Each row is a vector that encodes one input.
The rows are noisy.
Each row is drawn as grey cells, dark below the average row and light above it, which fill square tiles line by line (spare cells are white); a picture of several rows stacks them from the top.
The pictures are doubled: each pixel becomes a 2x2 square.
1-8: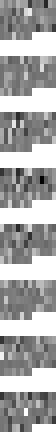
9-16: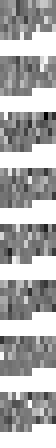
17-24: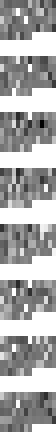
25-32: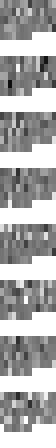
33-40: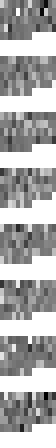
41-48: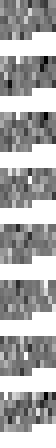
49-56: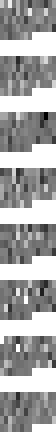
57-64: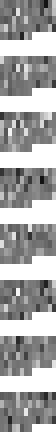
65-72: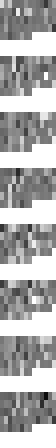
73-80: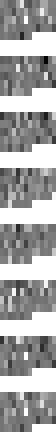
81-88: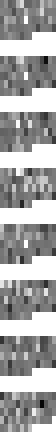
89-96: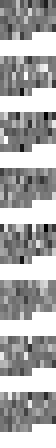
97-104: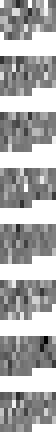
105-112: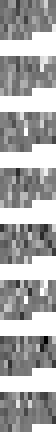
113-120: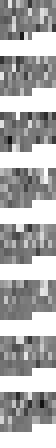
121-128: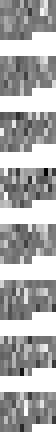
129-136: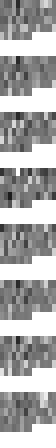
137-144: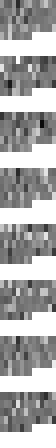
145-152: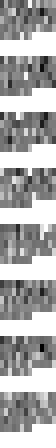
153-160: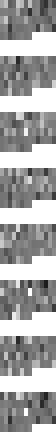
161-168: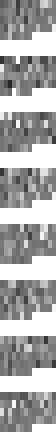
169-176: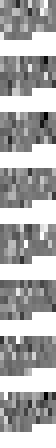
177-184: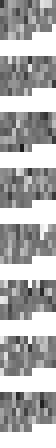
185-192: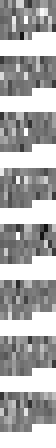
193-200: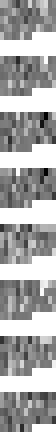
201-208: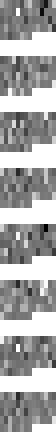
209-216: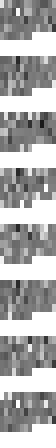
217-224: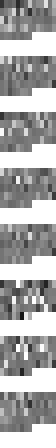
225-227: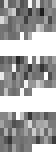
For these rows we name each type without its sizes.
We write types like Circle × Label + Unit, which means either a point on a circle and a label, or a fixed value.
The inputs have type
List(Line).
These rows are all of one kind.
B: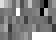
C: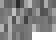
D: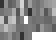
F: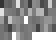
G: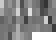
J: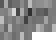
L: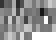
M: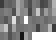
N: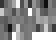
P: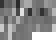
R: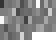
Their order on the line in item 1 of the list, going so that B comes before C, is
G, B, N, M, F, D, R, J, L, P, C.
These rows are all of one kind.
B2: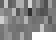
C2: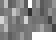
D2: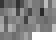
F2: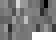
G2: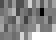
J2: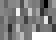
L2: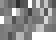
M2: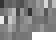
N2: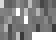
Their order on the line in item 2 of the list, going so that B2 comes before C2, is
B2, F2, C2, G2, D2, M2, J2, L2, N2.
